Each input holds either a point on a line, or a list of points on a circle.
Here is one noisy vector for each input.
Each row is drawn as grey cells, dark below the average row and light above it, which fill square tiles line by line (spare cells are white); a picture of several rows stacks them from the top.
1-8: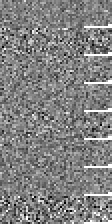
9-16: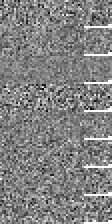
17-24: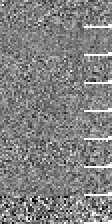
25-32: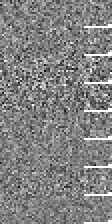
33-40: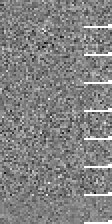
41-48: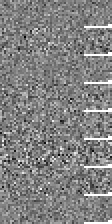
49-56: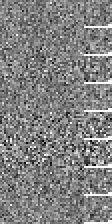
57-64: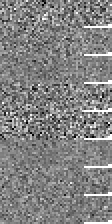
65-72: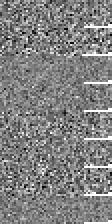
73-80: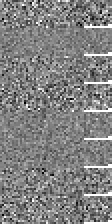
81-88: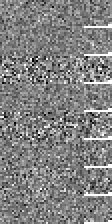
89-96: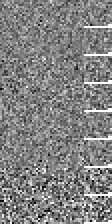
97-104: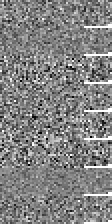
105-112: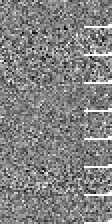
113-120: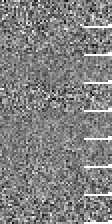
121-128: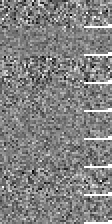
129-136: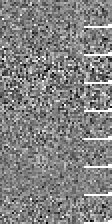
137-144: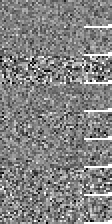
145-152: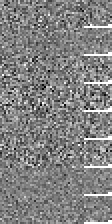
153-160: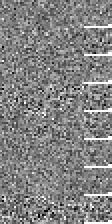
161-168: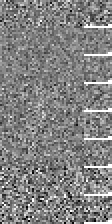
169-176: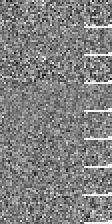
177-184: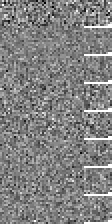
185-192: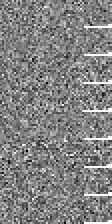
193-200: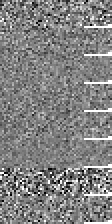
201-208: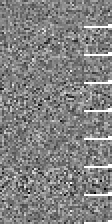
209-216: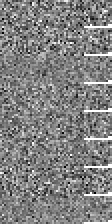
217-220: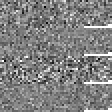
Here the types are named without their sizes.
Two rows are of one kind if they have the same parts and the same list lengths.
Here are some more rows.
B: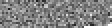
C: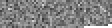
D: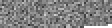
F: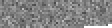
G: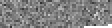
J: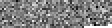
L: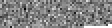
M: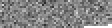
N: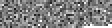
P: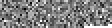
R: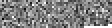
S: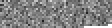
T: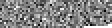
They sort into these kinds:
B, M
C, G, L, N, R, S, T
D, F, P
J

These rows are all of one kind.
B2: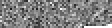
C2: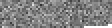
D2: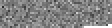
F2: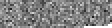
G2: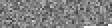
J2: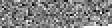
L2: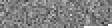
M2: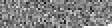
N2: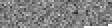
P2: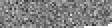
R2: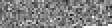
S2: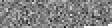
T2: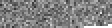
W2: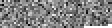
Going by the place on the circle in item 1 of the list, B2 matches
D2, P2 and S2.
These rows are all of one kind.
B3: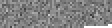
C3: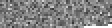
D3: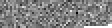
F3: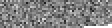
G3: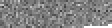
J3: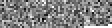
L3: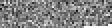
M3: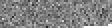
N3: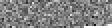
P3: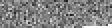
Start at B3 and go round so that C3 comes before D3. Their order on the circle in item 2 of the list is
B3, L3, M3, C3, N3, P3, J3, D3, G3, F3.
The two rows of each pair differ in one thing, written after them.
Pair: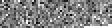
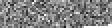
the place on the circle in item 1 of the list
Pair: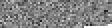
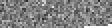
the place on the circle in item 1 of the list
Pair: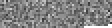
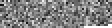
the place on the circle in item 1 of the list
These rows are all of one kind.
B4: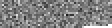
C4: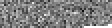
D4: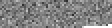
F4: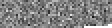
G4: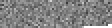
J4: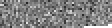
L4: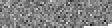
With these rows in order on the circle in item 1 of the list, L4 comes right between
B4 and C4.
